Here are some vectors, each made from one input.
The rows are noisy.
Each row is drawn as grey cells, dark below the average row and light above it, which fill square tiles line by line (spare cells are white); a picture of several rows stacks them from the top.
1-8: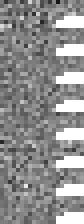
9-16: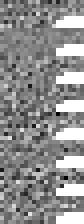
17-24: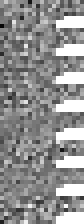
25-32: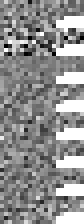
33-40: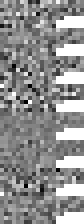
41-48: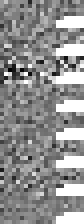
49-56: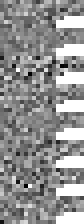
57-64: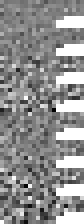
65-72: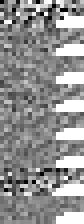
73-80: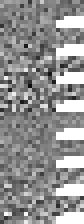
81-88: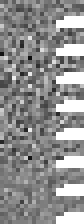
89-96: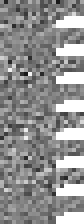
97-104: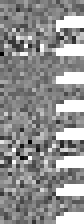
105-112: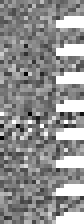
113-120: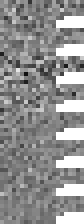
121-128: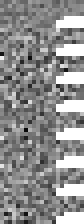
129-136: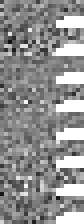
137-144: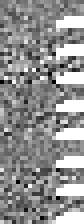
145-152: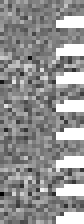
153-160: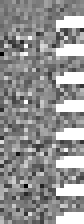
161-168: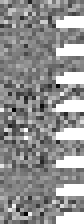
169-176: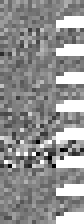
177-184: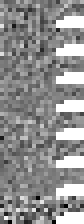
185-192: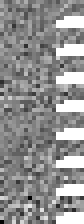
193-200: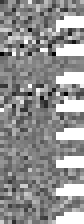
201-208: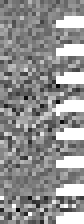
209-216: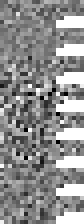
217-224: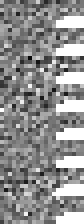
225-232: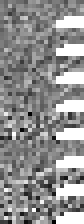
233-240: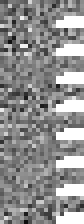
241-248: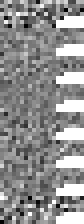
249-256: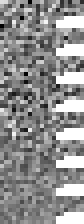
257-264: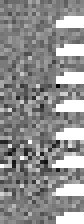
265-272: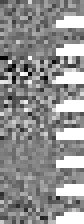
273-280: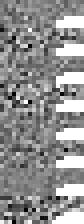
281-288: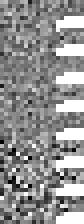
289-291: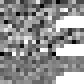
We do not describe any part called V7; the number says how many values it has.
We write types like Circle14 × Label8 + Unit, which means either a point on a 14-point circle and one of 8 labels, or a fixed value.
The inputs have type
(Circle6 + V7) × Line11 + List2(Circle10).
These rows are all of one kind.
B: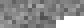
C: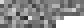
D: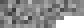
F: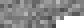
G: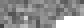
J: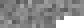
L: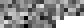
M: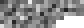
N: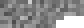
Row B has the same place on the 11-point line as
G and L.
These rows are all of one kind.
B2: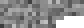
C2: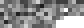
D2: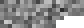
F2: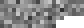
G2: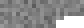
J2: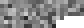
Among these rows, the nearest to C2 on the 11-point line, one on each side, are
B2 and G2.
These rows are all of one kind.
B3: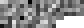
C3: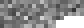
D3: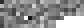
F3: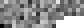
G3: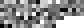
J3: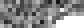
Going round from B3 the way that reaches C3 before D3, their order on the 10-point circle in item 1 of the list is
B3, C3, G3, J3, D3, F3.
